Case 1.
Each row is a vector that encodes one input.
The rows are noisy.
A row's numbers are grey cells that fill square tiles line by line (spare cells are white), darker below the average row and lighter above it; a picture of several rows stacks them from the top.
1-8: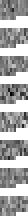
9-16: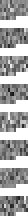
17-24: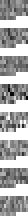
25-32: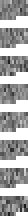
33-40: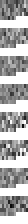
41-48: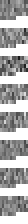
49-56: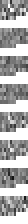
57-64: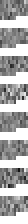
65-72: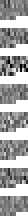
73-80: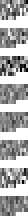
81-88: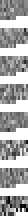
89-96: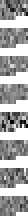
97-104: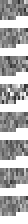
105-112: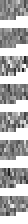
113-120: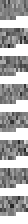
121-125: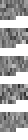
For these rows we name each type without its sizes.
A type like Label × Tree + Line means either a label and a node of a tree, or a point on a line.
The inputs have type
Bool × Circle.
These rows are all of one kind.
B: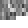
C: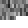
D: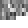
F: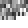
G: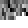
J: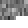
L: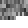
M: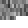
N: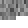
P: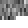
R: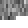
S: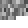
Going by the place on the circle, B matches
D, P and R.
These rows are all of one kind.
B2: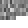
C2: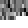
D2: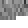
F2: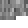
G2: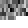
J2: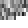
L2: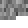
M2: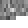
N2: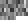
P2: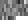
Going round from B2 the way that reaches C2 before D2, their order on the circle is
B2, L2, F2, C2, D2, J2, G2, N2, P2, M2.
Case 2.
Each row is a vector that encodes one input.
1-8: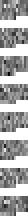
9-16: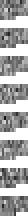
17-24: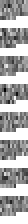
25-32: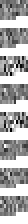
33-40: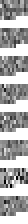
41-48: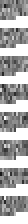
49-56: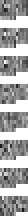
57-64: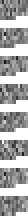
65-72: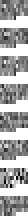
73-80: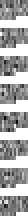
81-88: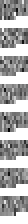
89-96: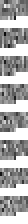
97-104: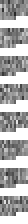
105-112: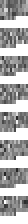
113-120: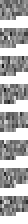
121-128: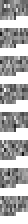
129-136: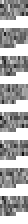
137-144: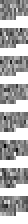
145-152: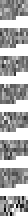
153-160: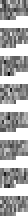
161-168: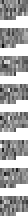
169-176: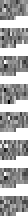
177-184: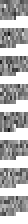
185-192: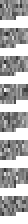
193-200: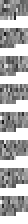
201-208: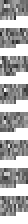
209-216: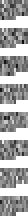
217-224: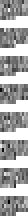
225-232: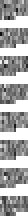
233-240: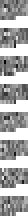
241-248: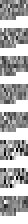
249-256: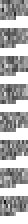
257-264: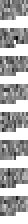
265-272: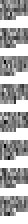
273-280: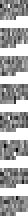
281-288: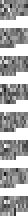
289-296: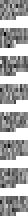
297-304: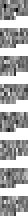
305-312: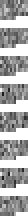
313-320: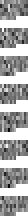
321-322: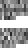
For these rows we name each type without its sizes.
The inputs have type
List(Line).
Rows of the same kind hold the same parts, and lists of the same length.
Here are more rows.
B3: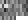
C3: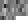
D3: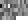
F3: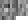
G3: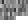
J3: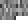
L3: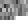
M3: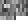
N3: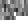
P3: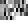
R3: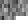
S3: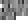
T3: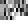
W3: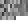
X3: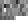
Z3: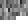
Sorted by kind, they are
B3, G3, M3, S3
C3, D3, F3, J3, L3, N3, R3, W3, X3, Z3
P3, T3

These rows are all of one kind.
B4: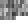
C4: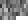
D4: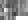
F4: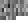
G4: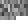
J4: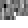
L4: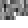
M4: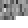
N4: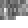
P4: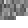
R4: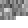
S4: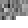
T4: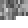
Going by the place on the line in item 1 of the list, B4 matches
D4, N4, R4 and T4.
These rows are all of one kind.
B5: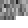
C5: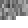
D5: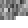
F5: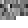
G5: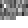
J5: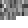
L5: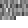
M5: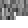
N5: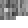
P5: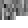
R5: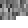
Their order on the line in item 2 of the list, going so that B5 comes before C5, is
F5, B5, C5, L5, G5, N5, J5, M5, P5, R5, D5.
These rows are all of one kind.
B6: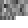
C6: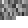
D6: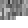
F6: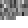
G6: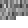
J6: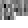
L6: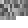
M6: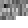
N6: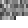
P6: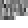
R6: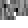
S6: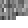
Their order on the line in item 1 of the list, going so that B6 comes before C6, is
R6, J6, P6, B6, M6, S6, D6, G6, N6, L6, F6, C6.
